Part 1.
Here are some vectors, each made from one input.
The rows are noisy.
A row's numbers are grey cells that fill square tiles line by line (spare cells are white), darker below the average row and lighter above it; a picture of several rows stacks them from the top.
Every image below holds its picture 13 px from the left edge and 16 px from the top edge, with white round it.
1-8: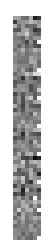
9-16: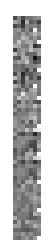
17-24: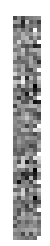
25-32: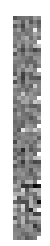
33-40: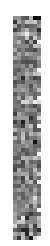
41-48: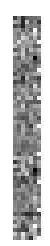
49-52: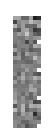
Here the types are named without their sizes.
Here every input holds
a point on a line.
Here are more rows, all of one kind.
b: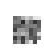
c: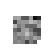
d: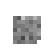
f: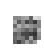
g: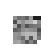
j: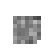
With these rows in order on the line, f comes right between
b and d.
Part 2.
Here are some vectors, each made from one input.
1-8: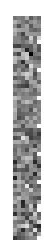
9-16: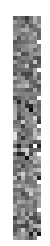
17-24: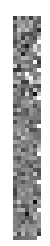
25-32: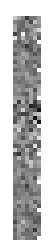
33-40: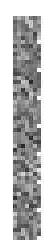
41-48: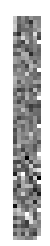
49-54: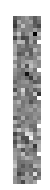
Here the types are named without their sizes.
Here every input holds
three true/false values.
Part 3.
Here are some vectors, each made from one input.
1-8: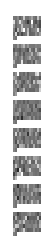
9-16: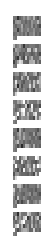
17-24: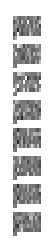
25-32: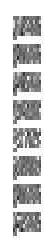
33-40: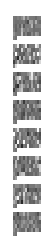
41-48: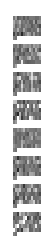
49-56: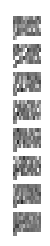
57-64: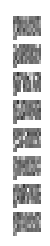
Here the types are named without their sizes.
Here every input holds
three true/false values.
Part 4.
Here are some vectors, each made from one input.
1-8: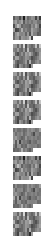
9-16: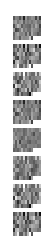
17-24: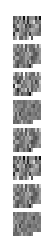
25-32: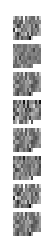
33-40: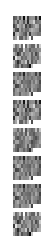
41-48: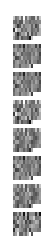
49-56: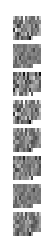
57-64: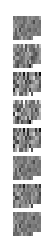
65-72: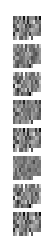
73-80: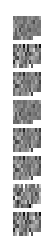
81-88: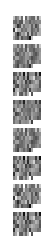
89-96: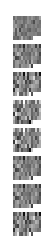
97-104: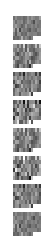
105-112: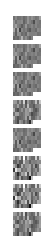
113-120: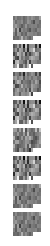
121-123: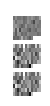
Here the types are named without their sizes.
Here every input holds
a point on a line.
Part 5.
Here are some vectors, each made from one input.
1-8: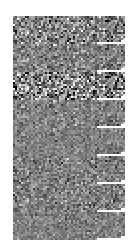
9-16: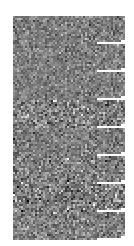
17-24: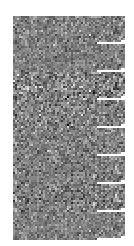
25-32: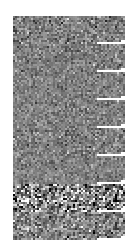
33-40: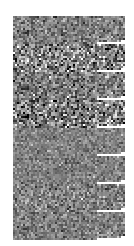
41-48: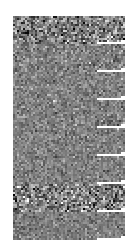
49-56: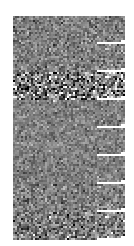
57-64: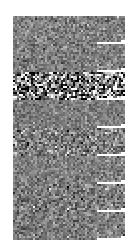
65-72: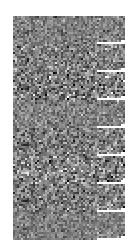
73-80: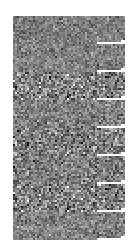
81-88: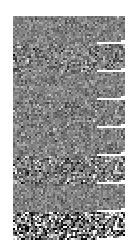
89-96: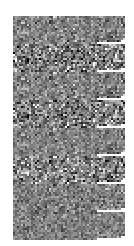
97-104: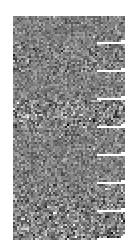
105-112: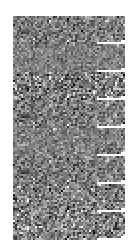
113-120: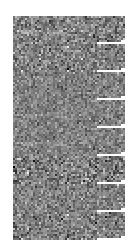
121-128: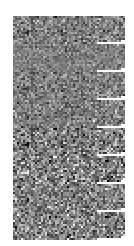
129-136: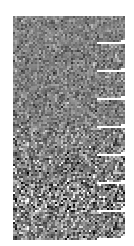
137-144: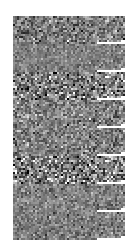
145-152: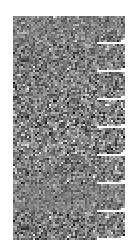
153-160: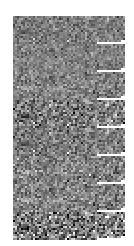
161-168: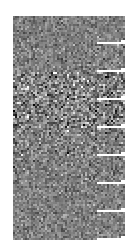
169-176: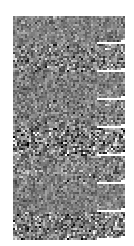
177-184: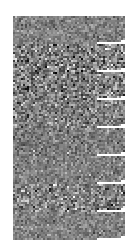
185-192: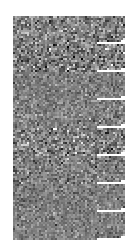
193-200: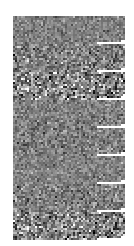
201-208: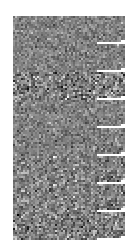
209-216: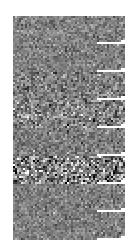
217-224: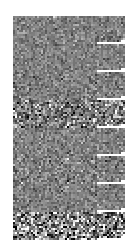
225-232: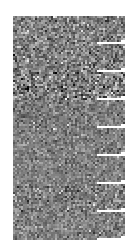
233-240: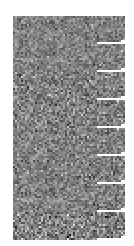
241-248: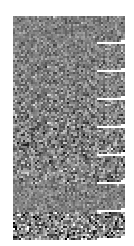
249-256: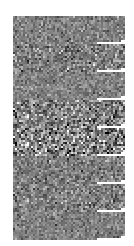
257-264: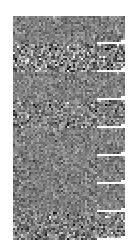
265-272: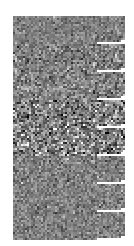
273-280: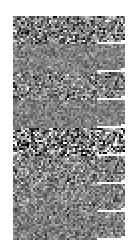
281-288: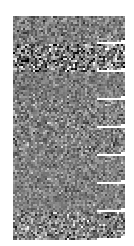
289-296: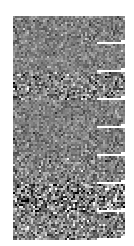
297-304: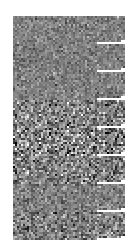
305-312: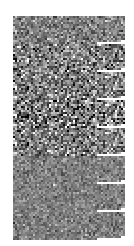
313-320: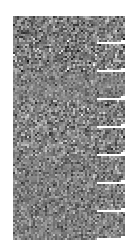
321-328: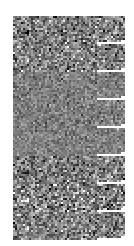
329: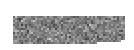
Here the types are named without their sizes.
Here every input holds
a point on a circle.
